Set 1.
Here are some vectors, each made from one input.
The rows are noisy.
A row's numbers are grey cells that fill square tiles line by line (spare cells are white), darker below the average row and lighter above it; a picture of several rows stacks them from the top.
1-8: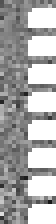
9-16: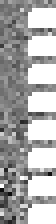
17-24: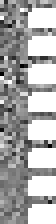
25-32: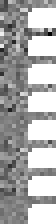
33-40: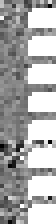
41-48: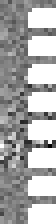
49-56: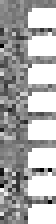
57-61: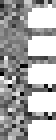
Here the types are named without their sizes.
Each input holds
a point on a line, together with either a fixed value, or a node of a tree.
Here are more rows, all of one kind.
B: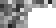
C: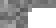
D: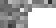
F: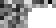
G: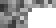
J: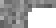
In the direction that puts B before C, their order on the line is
G, B, C, F, D, J.
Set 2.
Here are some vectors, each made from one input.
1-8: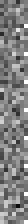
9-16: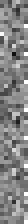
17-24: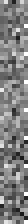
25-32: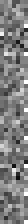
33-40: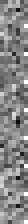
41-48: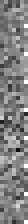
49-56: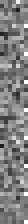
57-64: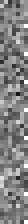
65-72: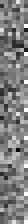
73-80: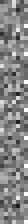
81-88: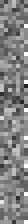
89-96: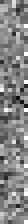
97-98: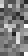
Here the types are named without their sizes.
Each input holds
a list of points on a line.
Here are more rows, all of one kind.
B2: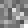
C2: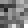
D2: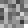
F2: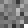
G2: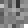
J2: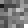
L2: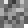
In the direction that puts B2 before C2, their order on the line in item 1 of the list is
B2, D2, F2, G2, J2, L2, C2.
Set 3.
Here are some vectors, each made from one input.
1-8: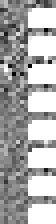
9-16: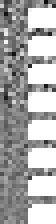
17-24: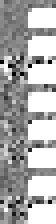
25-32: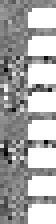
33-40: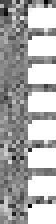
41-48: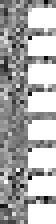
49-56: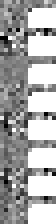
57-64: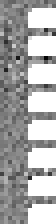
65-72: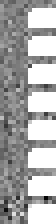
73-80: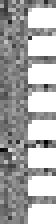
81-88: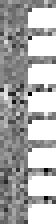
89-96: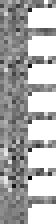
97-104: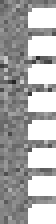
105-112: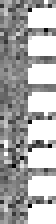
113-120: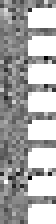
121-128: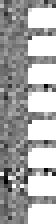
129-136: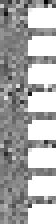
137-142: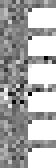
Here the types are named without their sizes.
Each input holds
a list of points on a line.
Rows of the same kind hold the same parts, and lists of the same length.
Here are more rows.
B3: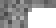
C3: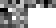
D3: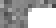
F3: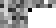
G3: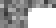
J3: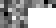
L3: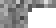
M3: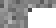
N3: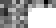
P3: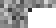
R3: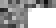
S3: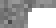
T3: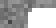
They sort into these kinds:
B3, D3, G3, J3, L3, S3, T3
C3, R3
F3, M3, N3, P3

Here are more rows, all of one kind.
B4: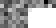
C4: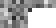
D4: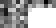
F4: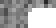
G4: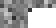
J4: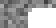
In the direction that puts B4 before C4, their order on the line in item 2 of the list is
J4, B4, C4, G4, D4, F4.
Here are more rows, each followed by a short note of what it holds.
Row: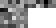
the empty list
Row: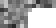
the empty list
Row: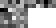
the empty list
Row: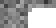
a list of two items
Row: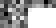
a list of one item
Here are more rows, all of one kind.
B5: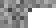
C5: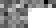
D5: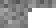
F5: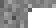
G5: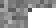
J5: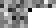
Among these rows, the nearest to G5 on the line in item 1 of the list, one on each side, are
D5 and J5.
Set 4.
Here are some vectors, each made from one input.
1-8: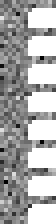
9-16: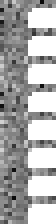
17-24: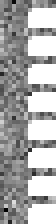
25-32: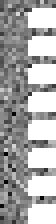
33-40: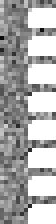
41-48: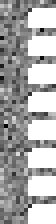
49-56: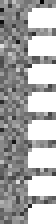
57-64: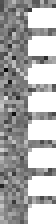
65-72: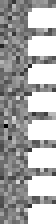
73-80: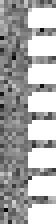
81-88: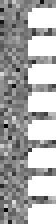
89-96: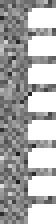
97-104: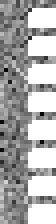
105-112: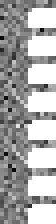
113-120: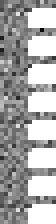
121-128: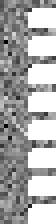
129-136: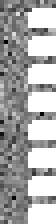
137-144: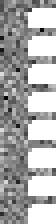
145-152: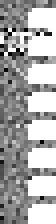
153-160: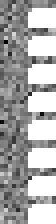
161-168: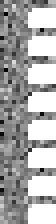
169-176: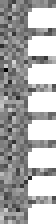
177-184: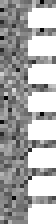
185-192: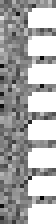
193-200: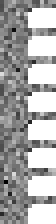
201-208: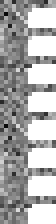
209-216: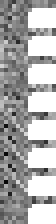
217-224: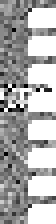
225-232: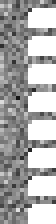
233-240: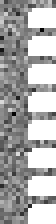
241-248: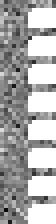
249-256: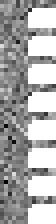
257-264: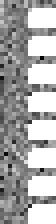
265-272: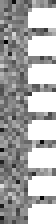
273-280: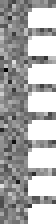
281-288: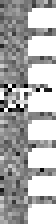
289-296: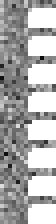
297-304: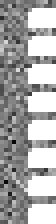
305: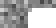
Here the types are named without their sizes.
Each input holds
either a fixed value, or a label and a true/false value.
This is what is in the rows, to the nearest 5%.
A few of them hold a fixed value. The rest hold a label and a true/false value.
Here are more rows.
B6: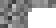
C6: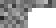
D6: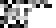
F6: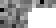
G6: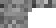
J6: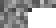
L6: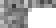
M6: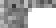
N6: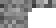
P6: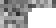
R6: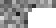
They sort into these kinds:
B6, C6, F6, G6, J6, L6, M6, N6, P6, R6
D6

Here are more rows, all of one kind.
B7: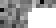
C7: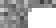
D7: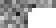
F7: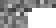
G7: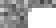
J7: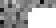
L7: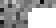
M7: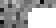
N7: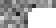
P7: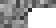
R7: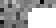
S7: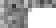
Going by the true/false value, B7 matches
F7 and S7.
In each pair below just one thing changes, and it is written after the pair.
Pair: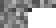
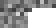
the true/false value
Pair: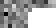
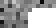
the label
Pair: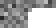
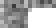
the label
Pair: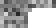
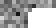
the true/false value
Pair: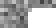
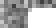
the true/false value
